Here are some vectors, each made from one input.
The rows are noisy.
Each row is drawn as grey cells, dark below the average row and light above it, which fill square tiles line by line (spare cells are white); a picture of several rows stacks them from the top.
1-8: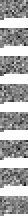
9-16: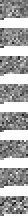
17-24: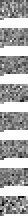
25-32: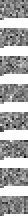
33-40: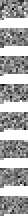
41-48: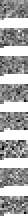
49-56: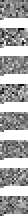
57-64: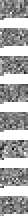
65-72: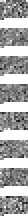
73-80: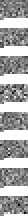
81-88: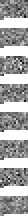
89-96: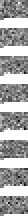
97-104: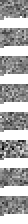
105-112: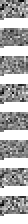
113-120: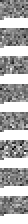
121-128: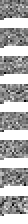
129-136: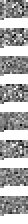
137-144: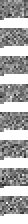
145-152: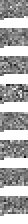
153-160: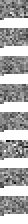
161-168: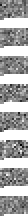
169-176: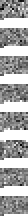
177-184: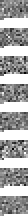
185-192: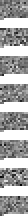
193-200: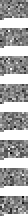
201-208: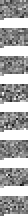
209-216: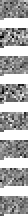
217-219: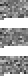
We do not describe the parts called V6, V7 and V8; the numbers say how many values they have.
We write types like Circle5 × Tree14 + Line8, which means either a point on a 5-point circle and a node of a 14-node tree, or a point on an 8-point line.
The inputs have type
Bool × V7 + (Label9 + Line5) × V8 + V6.
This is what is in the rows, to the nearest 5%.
About 30% of them hold a true/false value and a value of V7. About 15% of them hold a value of V6. The rest hold a value of V8, together with either one of 9 labels, or a point on a 5-point line.
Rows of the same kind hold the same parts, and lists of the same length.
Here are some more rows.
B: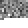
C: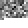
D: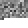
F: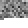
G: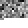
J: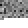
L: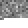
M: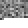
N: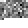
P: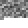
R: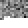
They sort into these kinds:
B, D, J, L
C, G, N
F
M, P, R

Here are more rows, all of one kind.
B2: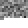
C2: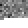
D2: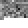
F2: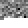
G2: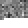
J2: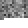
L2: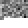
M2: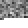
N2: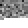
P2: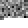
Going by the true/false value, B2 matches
D2, F2, L2 and P2.
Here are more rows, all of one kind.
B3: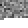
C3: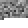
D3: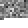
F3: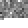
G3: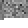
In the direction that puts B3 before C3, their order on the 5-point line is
B3, F3, D3, G3, C3.
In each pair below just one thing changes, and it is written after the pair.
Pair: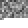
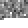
the value of V8
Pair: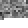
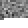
the value of V8
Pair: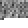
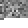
the place on the 5-point line
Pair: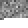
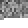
the place on the 5-point line
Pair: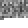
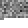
the value of V8
